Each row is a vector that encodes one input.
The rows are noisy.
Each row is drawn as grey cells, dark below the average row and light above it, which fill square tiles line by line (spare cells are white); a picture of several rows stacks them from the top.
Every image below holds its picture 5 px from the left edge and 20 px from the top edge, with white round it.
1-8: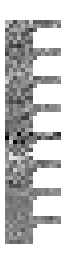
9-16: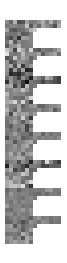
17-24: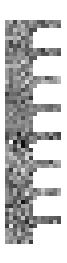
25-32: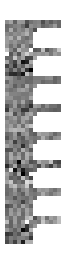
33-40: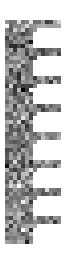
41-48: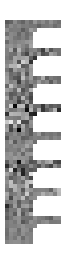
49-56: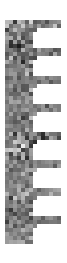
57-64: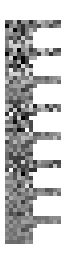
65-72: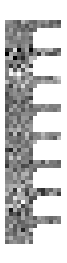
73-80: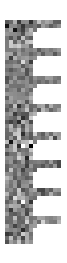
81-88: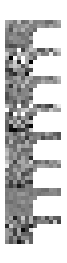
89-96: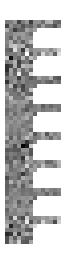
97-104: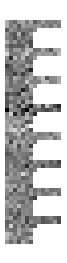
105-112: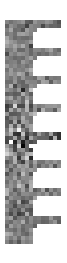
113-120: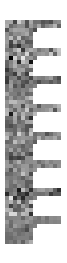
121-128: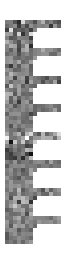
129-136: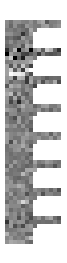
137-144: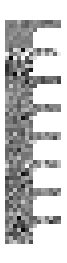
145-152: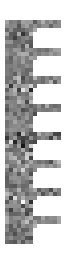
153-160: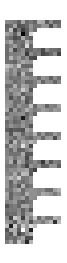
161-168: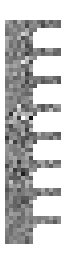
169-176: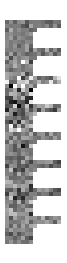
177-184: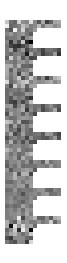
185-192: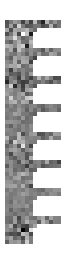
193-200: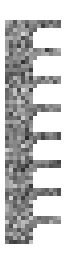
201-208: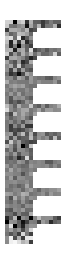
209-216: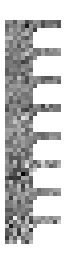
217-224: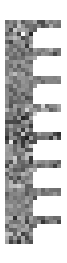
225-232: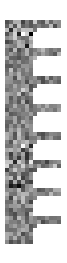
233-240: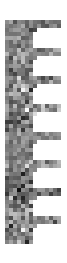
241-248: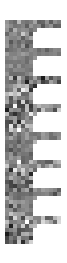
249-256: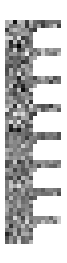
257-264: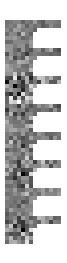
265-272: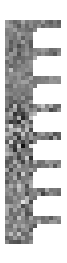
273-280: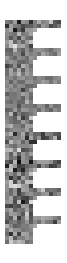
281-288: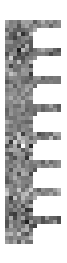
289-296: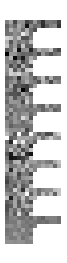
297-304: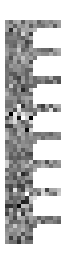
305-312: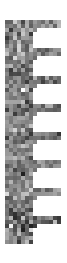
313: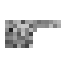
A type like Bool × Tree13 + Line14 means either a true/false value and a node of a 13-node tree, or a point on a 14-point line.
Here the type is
(Bool × (Tree11 + Unit) + Line7) × Label8 × Line7.
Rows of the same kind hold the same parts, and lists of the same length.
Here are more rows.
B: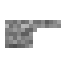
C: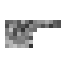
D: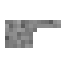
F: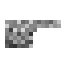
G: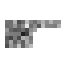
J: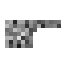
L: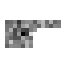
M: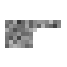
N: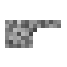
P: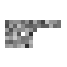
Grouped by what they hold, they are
B, D
C, J, M
F, G, L, N, P

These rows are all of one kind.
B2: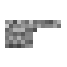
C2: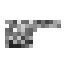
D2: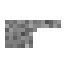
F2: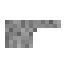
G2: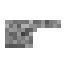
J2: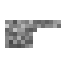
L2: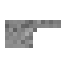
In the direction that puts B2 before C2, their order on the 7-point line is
B2, G2, F2, L2, J2, C2, D2.
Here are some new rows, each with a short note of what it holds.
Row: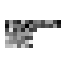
one of 8 labels, a point on a 7-point line, a node of an 11-node tree and a true/false value
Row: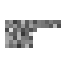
one of 8 labels, a point on a 7-point line and a true/false value
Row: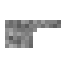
one of 8 labels and a point on each of two 7-point lines
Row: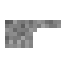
one of 8 labels, a point on a 7-point line and a true/false value
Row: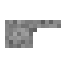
one of 8 labels, a point on a 7-point line and a true/false value
